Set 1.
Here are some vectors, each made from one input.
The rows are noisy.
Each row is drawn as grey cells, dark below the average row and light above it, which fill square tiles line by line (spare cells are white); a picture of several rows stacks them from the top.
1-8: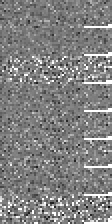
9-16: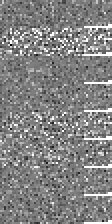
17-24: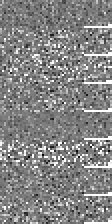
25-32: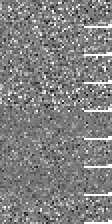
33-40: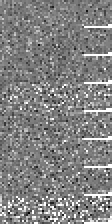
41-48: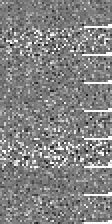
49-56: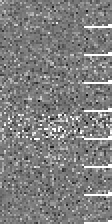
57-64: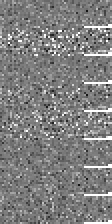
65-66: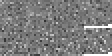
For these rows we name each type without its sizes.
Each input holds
a point on a line.
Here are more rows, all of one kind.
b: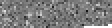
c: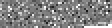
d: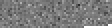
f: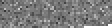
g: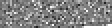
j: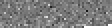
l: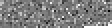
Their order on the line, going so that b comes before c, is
b, g, d, j, f, c, l.
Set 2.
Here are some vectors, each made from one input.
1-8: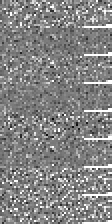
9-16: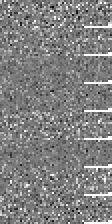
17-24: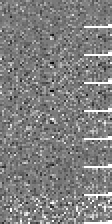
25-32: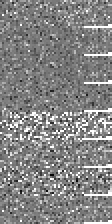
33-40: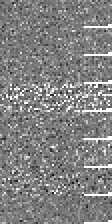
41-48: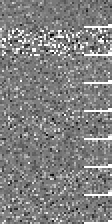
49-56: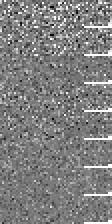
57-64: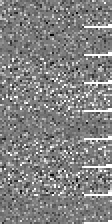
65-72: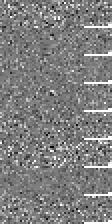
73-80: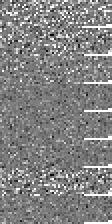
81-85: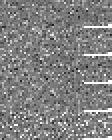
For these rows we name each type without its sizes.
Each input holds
a point on a line.
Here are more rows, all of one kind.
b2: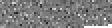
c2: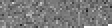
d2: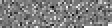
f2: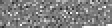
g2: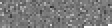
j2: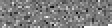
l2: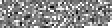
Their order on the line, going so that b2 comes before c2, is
b2, c2, j2, g2, l2, d2, f2.
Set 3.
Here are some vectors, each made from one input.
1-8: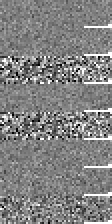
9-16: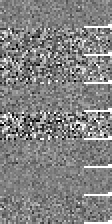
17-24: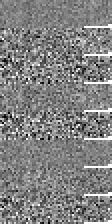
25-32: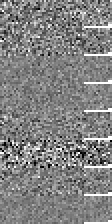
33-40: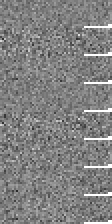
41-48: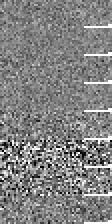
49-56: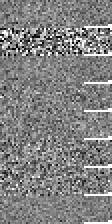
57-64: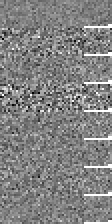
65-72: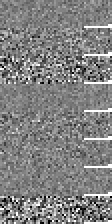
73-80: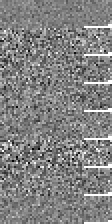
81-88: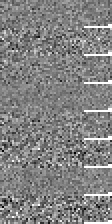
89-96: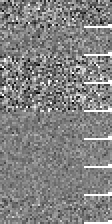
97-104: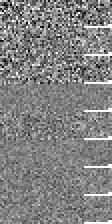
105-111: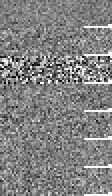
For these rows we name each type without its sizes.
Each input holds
a point on a line.
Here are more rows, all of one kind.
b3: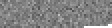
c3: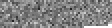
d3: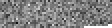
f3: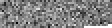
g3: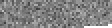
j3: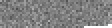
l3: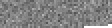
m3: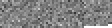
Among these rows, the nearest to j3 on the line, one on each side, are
c3 and g3.
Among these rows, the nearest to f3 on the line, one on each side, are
b3 and d3.
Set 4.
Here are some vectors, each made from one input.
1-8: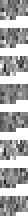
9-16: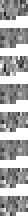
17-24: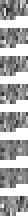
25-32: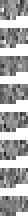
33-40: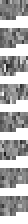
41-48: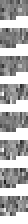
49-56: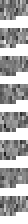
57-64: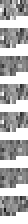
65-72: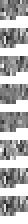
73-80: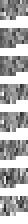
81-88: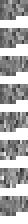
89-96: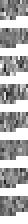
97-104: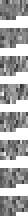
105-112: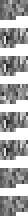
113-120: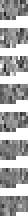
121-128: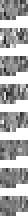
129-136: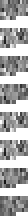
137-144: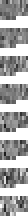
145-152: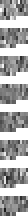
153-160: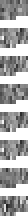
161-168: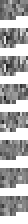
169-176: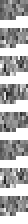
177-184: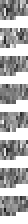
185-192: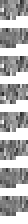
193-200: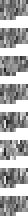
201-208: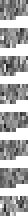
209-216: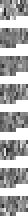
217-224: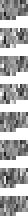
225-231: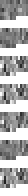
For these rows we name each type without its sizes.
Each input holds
a point on a line.
